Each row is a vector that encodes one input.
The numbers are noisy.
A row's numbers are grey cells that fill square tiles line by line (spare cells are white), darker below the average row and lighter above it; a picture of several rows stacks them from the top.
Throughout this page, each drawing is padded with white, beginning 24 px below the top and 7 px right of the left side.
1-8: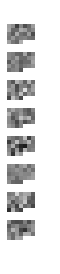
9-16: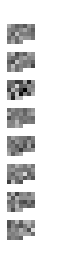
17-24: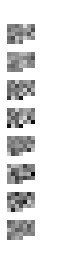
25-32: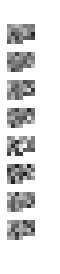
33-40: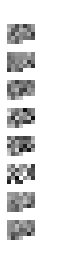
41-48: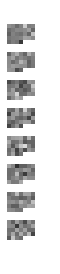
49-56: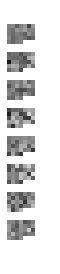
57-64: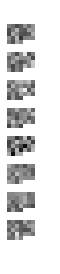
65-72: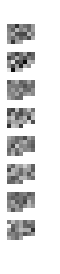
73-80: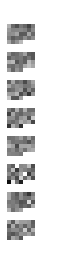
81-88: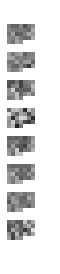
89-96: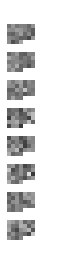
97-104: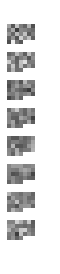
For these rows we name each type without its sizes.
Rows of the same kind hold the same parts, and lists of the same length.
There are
2 kinds of row.
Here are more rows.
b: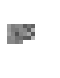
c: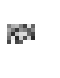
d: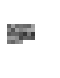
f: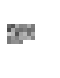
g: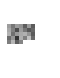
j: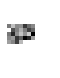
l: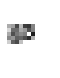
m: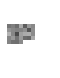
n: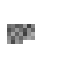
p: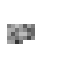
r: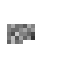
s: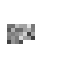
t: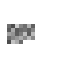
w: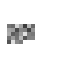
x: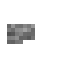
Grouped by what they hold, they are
b, c, f, g, l, m, r, t, w
d, j, n, p, s, x

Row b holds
a point on each of two lines.
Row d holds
a label and a point on a line.
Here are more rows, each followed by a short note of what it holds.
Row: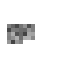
a point on each of two lines
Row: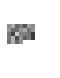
a point on each of two lines
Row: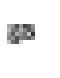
a point on each of two lines
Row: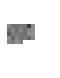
a label and a point on a line
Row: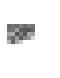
a point on each of two lines
